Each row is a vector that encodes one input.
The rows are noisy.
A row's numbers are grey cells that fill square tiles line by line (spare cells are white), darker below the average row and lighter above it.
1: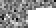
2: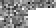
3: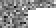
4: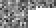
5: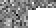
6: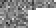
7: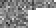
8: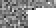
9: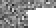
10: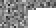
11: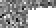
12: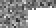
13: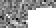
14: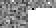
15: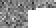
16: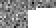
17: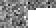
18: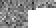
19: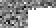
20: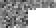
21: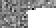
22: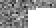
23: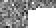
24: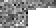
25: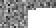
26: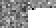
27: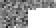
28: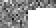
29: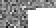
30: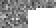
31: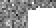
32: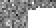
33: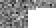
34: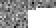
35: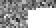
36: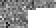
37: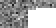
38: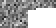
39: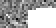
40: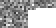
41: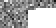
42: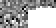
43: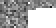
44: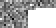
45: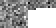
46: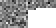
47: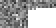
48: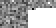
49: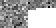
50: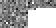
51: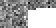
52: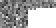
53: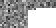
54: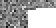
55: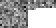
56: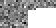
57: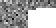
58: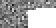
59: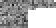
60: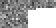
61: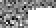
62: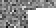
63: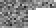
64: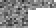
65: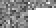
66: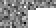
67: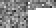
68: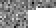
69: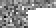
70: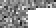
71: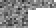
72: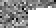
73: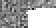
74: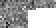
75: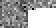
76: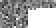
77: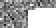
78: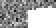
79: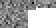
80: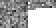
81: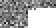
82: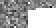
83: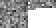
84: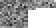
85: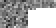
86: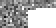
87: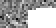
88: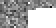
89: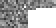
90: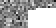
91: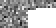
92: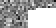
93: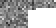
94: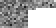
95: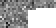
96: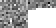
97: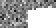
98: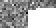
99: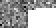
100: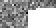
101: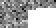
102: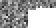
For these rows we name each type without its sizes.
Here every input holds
a point on a circle, together with either a point on a circle, or a point on a line.
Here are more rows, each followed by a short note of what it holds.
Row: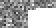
a point on a circle and a point on a line
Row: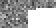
a point on each of two circles
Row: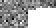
a point on a circle and a point on a line
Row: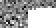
a point on a circle and a point on a line
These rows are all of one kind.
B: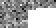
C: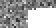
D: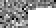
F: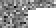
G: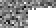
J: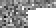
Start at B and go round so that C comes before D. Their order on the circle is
B, J, F, C, G, D.
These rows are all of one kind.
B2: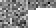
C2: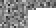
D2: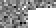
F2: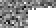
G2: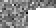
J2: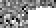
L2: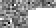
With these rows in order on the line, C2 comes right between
F2 and G2.
